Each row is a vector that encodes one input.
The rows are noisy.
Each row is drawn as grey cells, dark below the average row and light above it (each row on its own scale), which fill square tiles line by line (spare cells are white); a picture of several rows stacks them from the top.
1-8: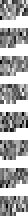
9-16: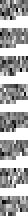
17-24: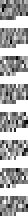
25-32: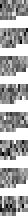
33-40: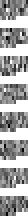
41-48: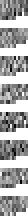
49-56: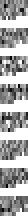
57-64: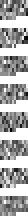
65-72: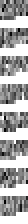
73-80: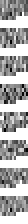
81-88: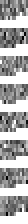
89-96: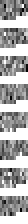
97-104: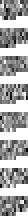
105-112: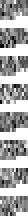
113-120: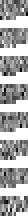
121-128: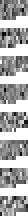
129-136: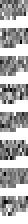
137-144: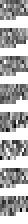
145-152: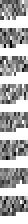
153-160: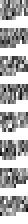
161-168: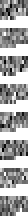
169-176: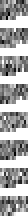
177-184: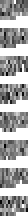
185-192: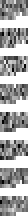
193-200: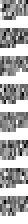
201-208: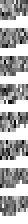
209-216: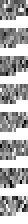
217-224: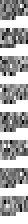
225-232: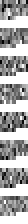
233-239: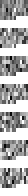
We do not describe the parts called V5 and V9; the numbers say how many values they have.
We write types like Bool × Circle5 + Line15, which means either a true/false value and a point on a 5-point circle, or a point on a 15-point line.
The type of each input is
Line6 × Tree10 × Tree10 + List2(V5) × V9.
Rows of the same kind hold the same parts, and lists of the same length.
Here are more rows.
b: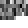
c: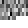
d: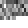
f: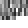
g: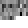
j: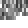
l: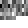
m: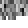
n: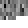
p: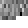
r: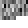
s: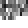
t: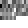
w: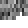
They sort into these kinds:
b, f
c, d, l, t
g, m, n, p, r, s
j, w

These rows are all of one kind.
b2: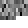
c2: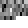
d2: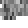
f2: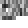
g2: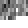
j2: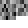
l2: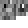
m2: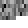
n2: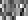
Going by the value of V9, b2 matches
j2, l2 and m2.
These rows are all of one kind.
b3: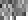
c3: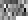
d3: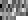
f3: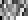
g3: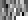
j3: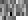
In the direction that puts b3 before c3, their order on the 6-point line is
b3, c3, f3, d3, g3, j3.
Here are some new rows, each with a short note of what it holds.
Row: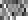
a point on a 6-point line and a node of each of two 10-node trees
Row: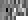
a point on a 6-point line and a node of each of two 10-node trees
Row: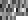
a point on a 6-point line and a node of each of two 10-node trees
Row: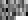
a value of V9, together with a list of one item
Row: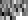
a value of V9, together with the empty list
